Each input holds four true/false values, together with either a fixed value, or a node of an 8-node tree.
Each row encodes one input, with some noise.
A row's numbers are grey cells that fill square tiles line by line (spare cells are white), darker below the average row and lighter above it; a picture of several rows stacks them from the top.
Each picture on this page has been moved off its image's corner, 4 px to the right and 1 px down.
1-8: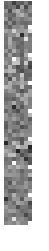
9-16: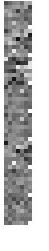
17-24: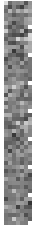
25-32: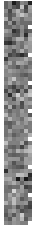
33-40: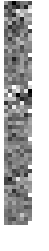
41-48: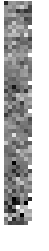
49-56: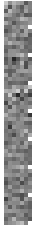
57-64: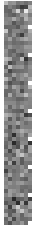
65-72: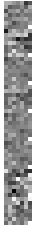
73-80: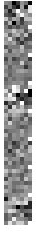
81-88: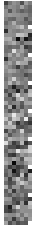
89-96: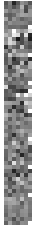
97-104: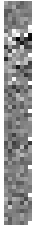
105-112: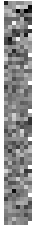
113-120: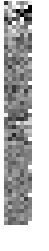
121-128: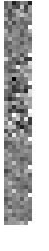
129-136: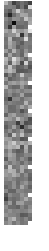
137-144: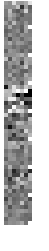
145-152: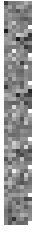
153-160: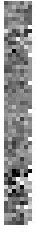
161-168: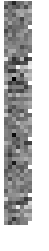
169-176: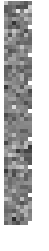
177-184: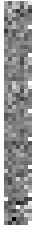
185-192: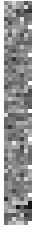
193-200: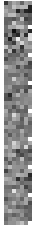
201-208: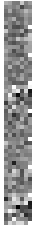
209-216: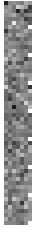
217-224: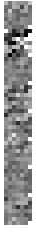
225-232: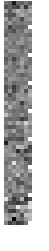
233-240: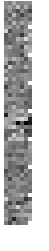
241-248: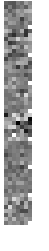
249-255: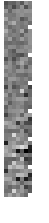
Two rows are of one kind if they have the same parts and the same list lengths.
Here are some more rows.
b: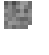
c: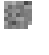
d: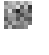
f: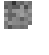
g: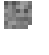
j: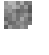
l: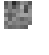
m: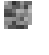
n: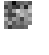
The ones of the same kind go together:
b, f, g, l, n
c, d, j, m

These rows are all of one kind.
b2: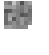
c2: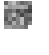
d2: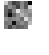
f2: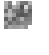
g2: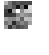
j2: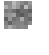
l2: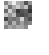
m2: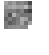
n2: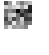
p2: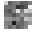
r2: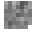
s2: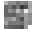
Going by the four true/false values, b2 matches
f2 and p2.
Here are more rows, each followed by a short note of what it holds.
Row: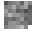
four true/false values
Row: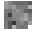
a node of an 8-node tree and four true/false values
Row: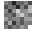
four true/false values
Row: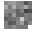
a node of an 8-node tree and four true/false values
